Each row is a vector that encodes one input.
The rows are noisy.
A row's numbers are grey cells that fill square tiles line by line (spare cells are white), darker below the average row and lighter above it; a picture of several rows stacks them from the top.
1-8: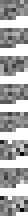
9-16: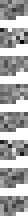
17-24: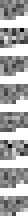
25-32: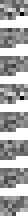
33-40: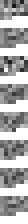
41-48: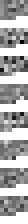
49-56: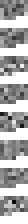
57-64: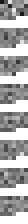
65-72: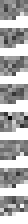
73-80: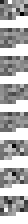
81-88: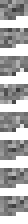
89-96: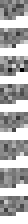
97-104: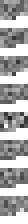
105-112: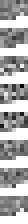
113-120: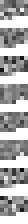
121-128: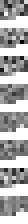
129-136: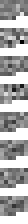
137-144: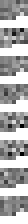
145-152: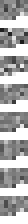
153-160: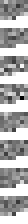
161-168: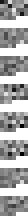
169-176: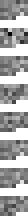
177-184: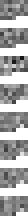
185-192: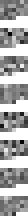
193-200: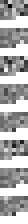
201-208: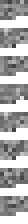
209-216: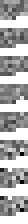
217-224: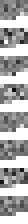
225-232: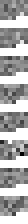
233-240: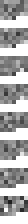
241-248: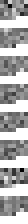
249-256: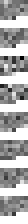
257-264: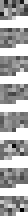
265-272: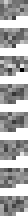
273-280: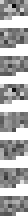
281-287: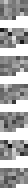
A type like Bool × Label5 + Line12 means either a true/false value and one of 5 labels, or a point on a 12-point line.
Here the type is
Bool × Bool × Bool × Bool + Circle11.
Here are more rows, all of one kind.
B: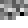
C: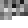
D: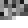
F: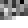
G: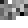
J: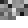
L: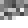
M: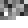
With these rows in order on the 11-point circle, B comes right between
G and L.
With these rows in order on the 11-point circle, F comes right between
C and D.
